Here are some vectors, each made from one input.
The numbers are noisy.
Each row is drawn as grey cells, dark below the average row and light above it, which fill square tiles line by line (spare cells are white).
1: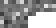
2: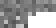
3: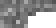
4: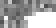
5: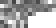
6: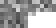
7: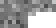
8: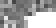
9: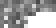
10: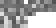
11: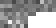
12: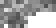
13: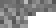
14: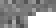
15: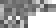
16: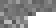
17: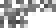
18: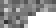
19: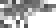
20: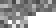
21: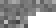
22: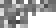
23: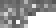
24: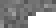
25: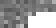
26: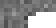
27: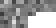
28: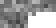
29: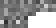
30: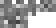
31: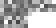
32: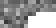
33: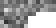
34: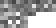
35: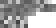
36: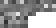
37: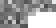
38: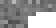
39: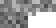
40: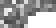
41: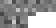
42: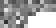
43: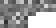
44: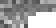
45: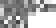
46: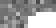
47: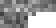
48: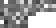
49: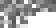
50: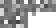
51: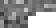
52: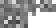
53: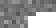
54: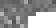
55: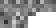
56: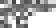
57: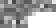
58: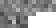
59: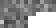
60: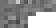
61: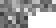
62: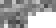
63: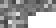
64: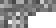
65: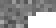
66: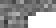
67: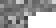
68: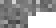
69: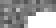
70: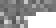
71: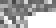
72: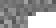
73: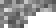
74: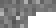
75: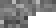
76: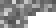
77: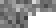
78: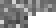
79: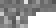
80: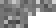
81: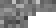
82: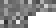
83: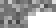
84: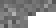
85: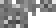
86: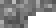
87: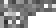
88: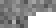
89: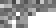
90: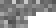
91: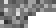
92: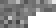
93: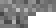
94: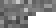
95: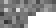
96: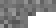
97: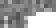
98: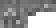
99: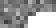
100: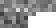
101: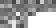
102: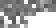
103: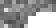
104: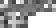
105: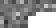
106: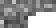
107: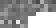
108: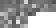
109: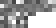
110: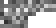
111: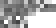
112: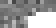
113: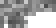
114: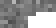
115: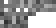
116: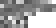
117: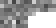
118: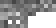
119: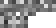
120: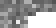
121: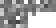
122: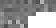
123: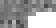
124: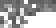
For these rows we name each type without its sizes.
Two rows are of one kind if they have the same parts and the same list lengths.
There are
2 kinds of row.
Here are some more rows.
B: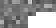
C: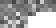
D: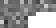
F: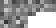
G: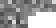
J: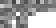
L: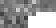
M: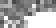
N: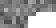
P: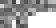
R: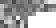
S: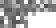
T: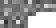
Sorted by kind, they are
B, D, R, S, T
C, F, G, J, L, M, N, P

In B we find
three true/false values.
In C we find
a point on a line.
